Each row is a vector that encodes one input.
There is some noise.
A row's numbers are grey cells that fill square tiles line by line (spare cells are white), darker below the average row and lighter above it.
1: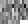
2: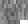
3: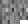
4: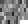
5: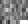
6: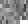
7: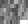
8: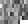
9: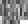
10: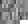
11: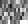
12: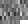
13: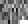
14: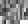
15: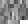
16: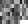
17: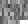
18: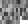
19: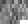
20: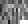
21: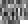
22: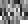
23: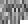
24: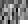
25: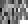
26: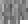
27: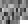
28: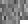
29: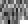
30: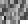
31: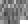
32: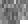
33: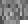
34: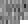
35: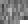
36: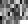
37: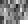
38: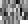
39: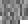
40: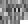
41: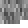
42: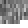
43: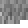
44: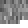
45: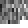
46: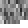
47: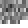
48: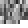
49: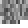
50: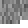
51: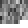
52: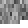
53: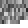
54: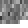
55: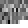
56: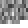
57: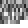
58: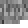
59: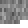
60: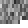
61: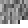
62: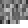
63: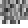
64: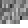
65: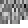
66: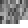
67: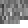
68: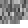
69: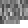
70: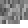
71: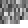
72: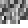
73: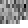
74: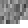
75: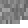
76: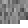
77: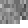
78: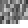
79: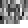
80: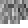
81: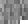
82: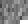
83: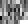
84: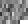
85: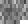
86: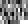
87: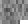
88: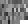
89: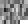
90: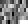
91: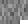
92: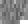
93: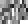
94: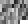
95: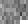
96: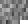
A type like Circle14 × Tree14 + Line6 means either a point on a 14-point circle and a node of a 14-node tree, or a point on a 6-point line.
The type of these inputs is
Line9 × Line9.
